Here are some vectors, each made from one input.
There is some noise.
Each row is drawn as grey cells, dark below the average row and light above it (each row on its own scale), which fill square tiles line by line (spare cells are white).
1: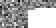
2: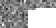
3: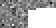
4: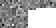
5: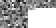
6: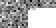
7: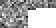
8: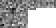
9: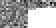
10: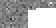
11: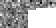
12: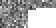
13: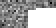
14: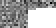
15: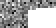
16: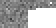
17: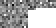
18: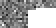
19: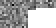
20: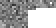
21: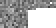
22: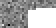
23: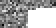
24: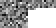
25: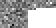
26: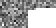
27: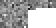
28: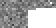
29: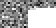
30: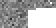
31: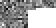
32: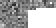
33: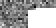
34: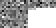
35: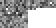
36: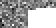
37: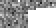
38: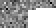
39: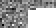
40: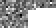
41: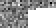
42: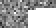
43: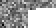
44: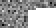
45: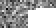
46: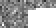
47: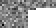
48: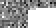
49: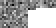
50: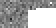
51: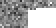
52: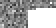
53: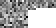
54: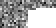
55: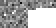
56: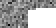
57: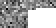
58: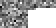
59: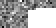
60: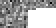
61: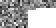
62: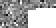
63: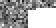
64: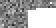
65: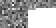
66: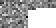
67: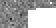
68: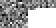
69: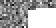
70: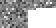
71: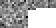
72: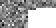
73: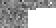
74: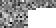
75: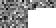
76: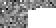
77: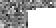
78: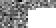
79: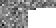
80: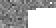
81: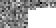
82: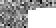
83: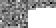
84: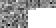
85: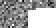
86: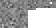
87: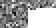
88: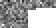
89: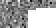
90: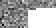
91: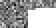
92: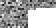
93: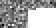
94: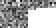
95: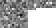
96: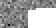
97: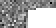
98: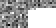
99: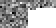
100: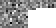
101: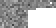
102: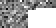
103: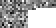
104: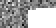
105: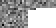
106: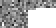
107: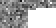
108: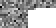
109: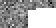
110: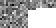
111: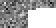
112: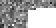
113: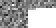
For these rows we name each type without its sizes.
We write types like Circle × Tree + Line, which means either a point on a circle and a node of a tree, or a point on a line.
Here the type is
(Bool × Bool × Bool × Bool + Line) × Line.
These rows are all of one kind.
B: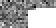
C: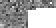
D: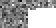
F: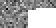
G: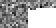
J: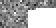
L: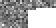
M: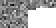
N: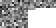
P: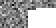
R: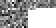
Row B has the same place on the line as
C, L, M and P.
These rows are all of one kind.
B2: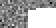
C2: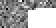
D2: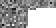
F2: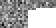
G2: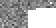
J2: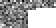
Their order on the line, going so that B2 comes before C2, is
D2, B2, F2, G2, C2, J2.
